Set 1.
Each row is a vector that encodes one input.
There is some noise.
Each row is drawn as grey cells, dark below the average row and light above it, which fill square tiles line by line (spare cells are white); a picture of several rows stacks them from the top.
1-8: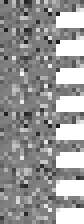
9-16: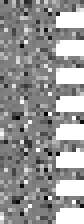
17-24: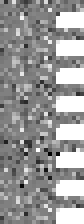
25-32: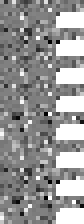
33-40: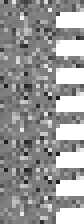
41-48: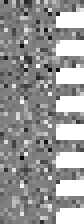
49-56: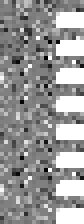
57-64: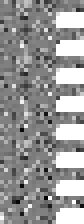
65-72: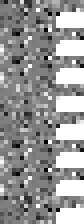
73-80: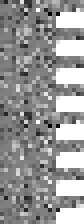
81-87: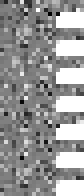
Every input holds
a point on an 8-point line.
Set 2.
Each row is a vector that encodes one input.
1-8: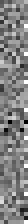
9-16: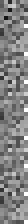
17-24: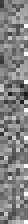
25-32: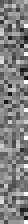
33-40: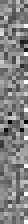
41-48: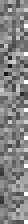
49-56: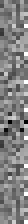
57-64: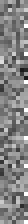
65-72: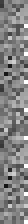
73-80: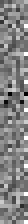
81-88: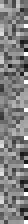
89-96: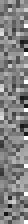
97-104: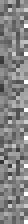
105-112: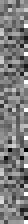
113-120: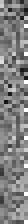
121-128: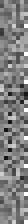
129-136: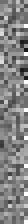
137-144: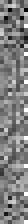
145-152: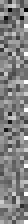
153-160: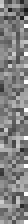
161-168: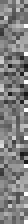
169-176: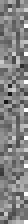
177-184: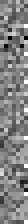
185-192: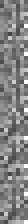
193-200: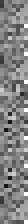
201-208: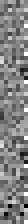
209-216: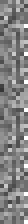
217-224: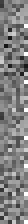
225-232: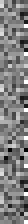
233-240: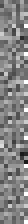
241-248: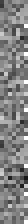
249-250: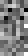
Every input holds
a point on a 10-point circle.
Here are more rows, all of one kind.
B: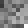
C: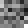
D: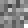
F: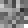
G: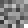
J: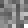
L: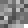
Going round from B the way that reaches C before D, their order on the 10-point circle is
B, J, G, C, F, L, D.
